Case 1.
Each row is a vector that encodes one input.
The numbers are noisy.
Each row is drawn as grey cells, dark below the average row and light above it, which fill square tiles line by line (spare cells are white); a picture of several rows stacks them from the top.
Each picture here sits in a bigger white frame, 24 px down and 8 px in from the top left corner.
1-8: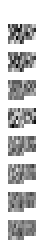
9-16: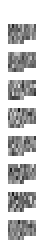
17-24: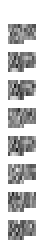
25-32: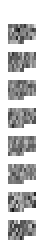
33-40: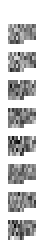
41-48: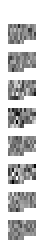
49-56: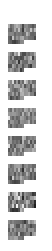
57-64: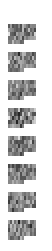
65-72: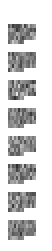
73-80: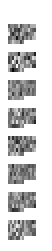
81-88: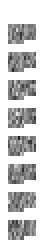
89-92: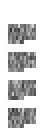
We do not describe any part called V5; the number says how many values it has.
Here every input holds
a value of V5, together with either a point on a 6-point line, or a node of an 8-node tree.
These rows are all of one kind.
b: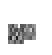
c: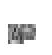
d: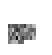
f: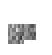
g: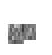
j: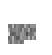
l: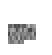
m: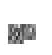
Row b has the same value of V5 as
g and m.
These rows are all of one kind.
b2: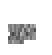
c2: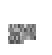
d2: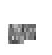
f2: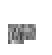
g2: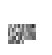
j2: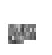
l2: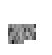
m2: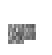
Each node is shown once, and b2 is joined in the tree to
c2, d2 and f2.
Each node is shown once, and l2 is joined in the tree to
c2 and j2.
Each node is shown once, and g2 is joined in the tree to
m2.
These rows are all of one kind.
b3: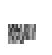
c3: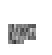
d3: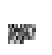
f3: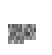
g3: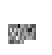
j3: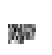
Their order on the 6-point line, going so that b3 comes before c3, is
j3, g3, d3, f3, b3, c3.
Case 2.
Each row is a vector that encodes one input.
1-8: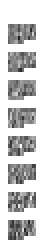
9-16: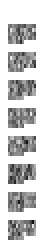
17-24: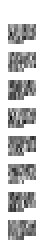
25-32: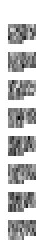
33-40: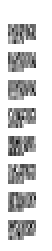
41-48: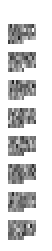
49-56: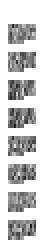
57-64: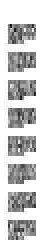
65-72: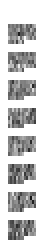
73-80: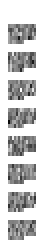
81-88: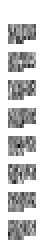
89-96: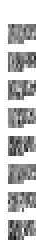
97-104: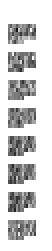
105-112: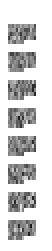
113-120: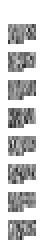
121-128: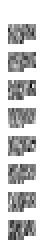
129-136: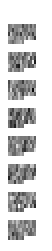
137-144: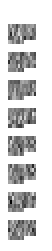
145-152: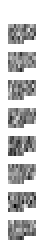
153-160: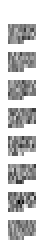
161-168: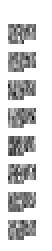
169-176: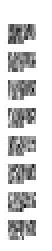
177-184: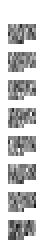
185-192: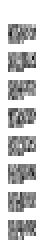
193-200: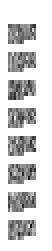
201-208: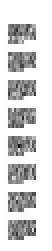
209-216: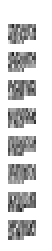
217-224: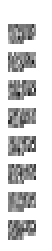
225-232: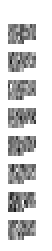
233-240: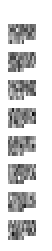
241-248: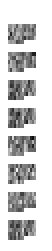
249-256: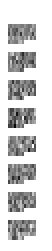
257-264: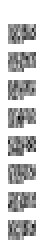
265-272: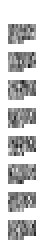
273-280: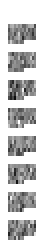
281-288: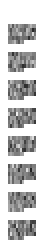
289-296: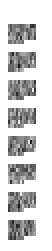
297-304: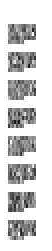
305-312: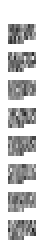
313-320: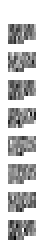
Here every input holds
either a point on a 4-point line, or a point on each of two 15-point lines and a node of a 17-node tree.
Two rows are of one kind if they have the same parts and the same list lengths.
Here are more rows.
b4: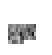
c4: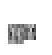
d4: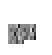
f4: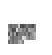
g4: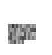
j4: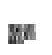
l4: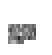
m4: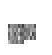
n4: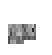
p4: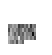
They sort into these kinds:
b4, c4, d4, f4, g4, l4, m4, n4, p4
j4

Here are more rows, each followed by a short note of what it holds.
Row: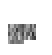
a point on each of two 15-point lines and a node of a 17-node tree
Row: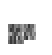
a point on a 4-point line
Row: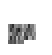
a point on a 4-point line
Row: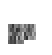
a point on a 4-point line
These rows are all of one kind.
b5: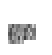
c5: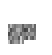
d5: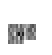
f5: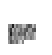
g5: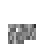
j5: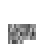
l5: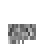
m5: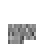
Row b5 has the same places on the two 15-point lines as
c5 and l5.
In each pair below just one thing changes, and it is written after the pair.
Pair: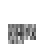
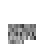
the node of the tree
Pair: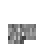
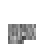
the node of the tree
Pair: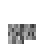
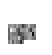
the node of the tree
